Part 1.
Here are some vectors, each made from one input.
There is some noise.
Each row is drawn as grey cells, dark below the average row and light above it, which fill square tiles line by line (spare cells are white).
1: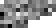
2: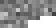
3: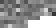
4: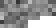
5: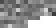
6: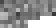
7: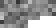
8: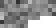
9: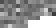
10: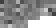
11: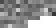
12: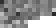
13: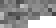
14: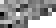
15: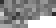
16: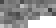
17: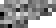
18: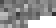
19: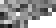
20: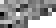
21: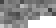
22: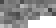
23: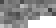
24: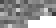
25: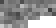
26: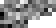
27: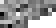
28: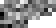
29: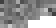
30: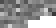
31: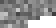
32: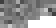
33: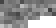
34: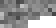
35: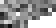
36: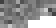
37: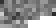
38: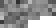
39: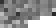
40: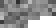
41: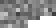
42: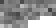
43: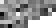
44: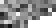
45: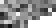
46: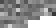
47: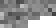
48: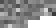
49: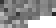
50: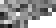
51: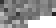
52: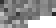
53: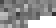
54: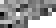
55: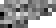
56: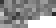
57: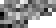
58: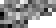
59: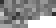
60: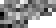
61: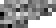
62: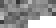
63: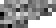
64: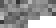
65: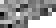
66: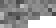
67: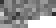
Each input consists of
either a point on a 4-point line, or a point on a 9-point line.
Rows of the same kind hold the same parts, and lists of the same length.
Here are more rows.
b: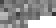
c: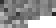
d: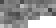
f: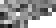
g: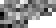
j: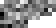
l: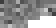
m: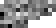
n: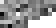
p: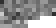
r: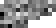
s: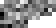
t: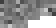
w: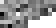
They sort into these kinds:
b, c, d, l, p, t
f, g, j, m, n, r, s, w

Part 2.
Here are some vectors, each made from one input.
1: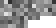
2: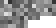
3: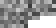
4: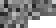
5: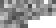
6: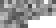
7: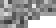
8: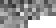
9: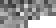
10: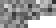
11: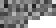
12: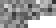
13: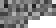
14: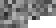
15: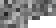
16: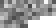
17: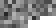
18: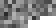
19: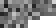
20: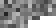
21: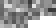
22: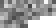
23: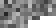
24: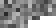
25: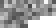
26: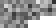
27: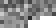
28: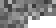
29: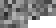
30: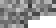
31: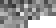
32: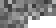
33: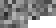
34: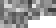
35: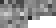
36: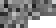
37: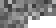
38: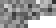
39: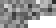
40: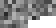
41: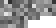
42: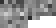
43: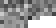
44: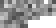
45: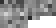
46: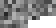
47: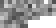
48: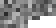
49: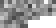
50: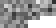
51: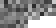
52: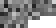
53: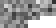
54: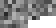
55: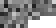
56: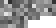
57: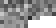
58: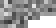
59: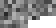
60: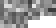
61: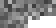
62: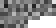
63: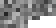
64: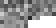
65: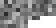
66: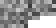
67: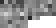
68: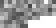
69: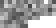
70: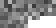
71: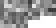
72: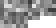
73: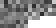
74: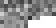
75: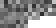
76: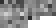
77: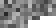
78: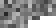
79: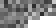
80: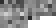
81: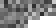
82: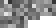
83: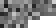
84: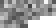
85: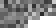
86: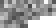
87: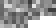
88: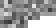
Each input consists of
either a point on a 6-point line, or a point on a 9-point line.
